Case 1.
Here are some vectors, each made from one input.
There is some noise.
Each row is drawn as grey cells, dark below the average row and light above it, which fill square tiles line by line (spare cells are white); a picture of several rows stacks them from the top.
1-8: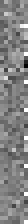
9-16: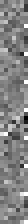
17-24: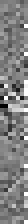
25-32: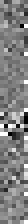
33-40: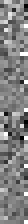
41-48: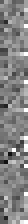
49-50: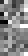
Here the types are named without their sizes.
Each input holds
either a point on a circle, or a fixed value, or three true/false values.
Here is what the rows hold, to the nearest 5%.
About 30% of them hold a point on a circle. About 5% of them hold a fixed value. The rest hold three true/false values.
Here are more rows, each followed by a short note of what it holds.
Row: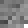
three true/false values
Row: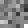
a fixed value
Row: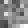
three true/false values
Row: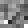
a point on a circle
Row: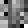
three true/false values
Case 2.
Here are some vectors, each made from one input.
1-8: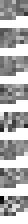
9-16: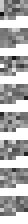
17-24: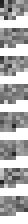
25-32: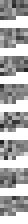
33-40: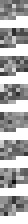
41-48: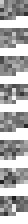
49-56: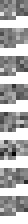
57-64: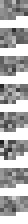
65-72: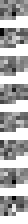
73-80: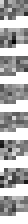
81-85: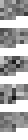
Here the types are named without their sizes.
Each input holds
either a label, or a point on a line.
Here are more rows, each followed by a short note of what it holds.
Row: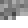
a label
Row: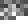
a point on a line
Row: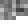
a point on a line
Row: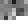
a point on a line
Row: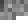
a label
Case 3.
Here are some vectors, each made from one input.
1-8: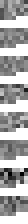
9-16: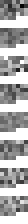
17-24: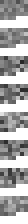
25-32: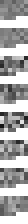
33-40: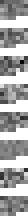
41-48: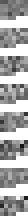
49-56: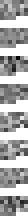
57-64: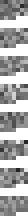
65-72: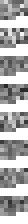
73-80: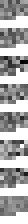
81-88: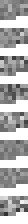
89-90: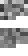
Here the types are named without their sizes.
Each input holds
a point on a line and a true/false value.
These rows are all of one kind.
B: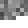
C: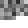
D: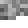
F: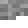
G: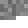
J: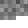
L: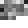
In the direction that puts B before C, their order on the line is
G, J, B, F, L, C, D.
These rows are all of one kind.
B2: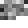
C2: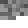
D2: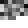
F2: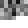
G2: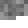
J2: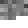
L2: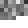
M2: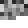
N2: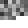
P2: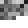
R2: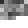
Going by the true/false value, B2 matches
F2 and P2.
